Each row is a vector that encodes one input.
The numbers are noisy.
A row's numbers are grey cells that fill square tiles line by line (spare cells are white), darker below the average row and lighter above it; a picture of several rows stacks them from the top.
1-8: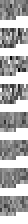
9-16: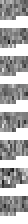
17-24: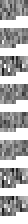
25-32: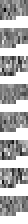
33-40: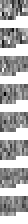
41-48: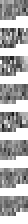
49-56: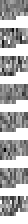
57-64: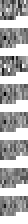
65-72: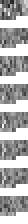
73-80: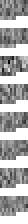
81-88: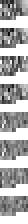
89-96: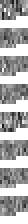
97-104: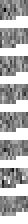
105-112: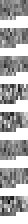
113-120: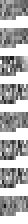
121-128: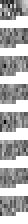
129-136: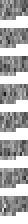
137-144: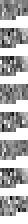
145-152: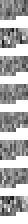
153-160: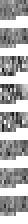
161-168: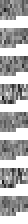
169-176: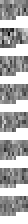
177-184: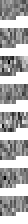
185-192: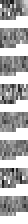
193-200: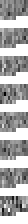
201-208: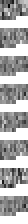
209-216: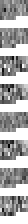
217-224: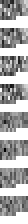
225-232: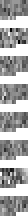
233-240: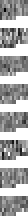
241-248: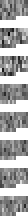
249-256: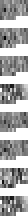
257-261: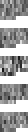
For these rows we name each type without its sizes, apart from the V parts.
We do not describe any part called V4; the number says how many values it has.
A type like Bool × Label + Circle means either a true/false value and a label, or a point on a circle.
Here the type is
Circle × List(V4) + List(Line).
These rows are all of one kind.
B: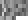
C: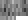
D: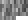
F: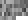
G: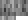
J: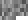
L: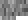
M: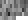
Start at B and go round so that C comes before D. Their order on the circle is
B, J, L, C, G, M, D, F.
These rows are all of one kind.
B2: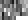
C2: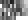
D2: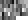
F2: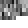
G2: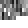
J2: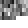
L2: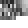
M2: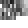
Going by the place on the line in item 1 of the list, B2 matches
D2 and F2.
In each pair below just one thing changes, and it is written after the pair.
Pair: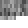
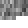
the place on the circle
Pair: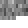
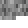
the value of V4 in item 1 of the list
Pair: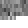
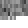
the value of V4 in item 2 of the list
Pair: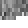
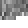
the value of V4 in item 2 of the list
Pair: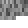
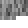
the value of V4 in item 1 of the list
